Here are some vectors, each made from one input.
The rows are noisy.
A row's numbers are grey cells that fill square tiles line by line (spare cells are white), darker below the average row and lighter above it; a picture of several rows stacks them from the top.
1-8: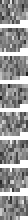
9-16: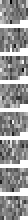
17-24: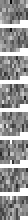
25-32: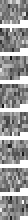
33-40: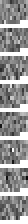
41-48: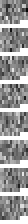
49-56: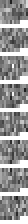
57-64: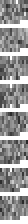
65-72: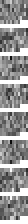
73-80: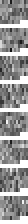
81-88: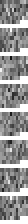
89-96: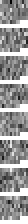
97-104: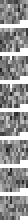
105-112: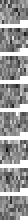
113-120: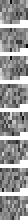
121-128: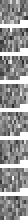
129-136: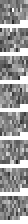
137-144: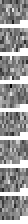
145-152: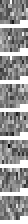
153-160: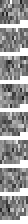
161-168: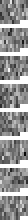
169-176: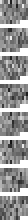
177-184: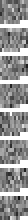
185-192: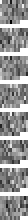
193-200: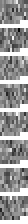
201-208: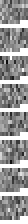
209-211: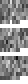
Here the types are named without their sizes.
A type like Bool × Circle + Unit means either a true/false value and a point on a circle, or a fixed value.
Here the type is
(Label + Line) × (Label + Tree).
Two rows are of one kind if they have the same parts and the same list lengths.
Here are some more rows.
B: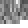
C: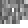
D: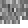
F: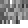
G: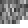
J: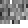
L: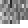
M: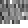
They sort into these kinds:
B, D
C, G
F, J, M
L

